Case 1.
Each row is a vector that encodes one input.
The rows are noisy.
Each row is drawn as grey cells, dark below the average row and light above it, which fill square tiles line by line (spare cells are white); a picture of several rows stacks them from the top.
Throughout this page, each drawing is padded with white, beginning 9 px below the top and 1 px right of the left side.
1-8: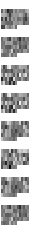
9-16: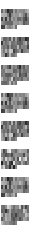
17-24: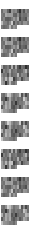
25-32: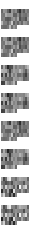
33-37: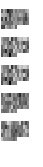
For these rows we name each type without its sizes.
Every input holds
a point on a circle.
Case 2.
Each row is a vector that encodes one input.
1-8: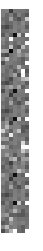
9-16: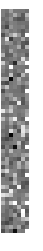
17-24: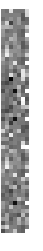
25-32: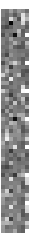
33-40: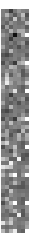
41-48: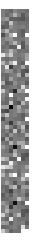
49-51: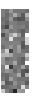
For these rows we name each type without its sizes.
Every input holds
four true/false values.
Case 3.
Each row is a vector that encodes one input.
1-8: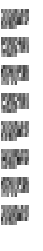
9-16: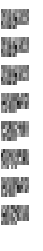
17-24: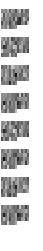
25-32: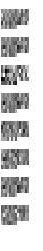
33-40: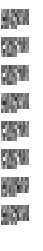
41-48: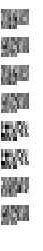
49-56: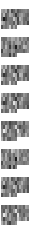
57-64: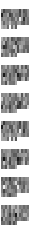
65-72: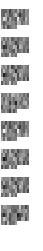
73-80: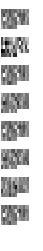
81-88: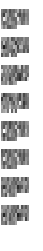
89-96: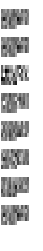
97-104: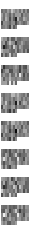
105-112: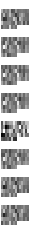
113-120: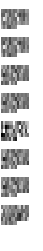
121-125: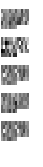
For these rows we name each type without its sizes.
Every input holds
either a point on a circle, or a fixed value.
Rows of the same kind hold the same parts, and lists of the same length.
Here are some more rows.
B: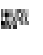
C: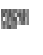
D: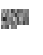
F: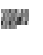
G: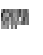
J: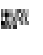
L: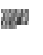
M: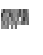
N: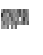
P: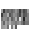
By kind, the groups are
B, J
C, D, F, G, L, M, N, P

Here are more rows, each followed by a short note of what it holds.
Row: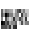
a fixed value
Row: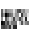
a fixed value
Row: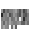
a point on a circle
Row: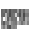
a point on a circle
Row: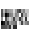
a fixed value
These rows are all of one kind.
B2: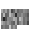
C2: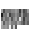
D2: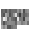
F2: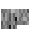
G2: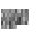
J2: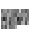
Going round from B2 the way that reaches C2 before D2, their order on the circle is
B2, C2, D2, F2, G2, J2.
